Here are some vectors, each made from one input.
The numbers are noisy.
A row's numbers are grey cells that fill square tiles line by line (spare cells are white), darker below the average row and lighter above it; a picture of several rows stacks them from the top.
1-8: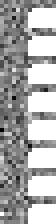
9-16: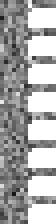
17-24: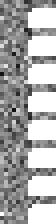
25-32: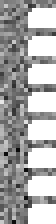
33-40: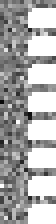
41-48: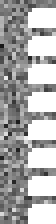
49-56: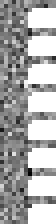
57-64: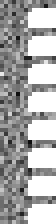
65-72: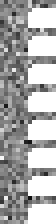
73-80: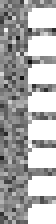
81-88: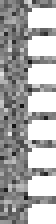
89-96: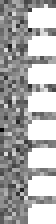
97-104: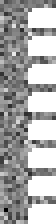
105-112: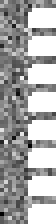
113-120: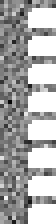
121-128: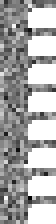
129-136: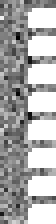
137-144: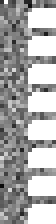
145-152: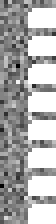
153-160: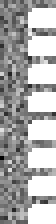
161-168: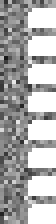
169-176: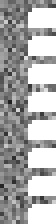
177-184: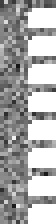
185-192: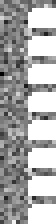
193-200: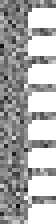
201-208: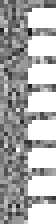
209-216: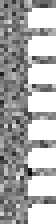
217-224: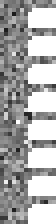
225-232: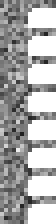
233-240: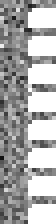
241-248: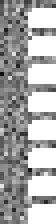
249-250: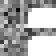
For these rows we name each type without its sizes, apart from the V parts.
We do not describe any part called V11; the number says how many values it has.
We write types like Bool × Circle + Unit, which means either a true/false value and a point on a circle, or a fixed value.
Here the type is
Bool × (Circle + Unit) × V11.
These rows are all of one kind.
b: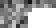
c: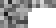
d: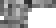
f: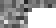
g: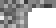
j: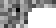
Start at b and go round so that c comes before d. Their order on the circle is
b, c, g, j, f, d.
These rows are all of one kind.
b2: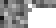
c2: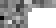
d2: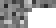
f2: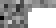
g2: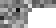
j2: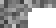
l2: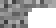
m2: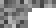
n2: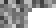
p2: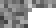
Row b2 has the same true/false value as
c2, d2, g2 and n2.
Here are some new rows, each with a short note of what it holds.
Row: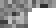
a true/false value and a value of V11
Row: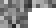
a point on a circle, a true/false value and a value of V11
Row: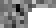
a point on a circle, a true/false value and a value of V11
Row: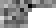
a point on a circle, a true/false value and a value of V11
